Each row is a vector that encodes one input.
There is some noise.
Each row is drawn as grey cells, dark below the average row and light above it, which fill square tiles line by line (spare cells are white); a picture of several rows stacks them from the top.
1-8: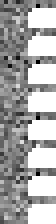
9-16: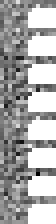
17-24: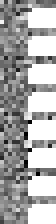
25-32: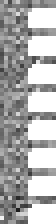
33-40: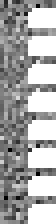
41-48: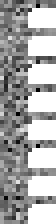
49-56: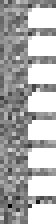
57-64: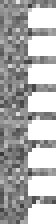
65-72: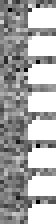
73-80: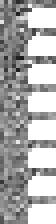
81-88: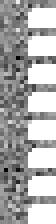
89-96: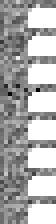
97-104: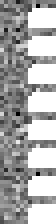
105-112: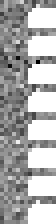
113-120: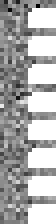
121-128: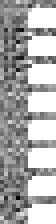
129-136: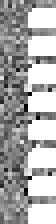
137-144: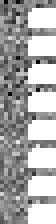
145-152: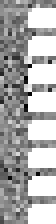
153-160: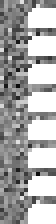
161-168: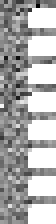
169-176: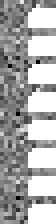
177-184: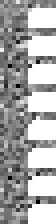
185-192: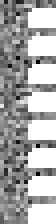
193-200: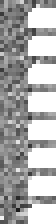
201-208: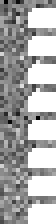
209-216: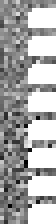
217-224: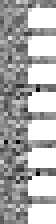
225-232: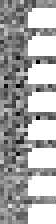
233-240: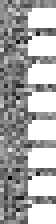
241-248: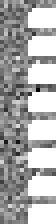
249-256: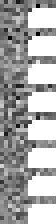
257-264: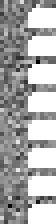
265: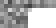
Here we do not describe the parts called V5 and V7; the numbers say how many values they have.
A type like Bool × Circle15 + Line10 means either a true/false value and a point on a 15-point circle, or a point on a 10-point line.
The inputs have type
(Line6 + V7) × V5 + List2(Line9).
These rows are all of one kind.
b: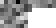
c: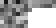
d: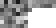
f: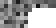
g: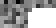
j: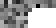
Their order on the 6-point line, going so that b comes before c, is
f, b, g, j, c, d.
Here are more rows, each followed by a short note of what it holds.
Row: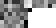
the empty list
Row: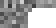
a list of one item
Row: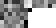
the empty list
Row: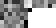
the empty list
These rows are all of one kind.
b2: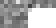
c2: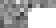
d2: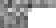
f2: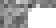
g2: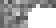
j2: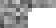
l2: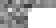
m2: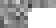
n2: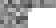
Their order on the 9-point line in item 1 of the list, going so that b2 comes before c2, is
g2, f2, b2, c2, m2, j2, d2, n2, l2.
